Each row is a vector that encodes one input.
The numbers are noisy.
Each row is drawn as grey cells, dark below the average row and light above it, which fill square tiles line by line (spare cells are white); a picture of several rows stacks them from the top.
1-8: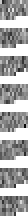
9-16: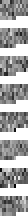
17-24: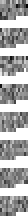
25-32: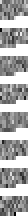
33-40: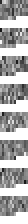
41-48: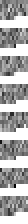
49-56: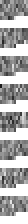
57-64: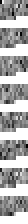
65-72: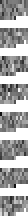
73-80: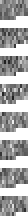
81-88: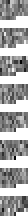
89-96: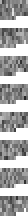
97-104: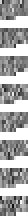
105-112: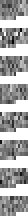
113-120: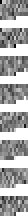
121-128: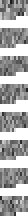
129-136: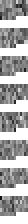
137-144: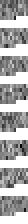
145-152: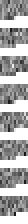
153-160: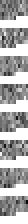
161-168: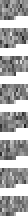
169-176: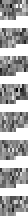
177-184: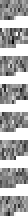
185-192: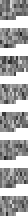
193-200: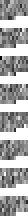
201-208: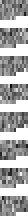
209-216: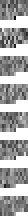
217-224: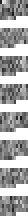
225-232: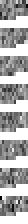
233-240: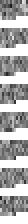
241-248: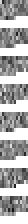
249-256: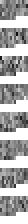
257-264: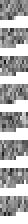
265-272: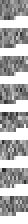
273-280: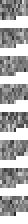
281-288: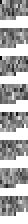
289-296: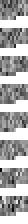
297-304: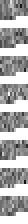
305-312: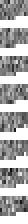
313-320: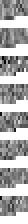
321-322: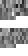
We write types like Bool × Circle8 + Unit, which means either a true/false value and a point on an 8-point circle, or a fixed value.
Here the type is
Circle17 + List2(Circle9).
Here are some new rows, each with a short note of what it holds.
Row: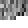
a point on a 17-point circle
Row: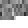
a list of two items
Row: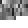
a point on a 17-point circle
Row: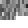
the empty list
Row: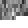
a list of two items
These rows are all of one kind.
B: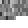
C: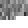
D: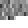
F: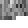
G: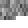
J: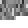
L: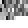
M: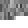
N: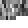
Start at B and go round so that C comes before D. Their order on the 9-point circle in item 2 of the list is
B, L, F, M, J, C, G, D, N.
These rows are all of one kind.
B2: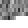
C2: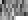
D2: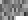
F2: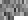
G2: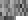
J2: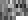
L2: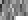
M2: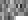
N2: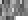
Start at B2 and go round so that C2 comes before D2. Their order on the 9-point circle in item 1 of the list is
B2, N2, L2, C2, D2, F2, J2, M2, G2.
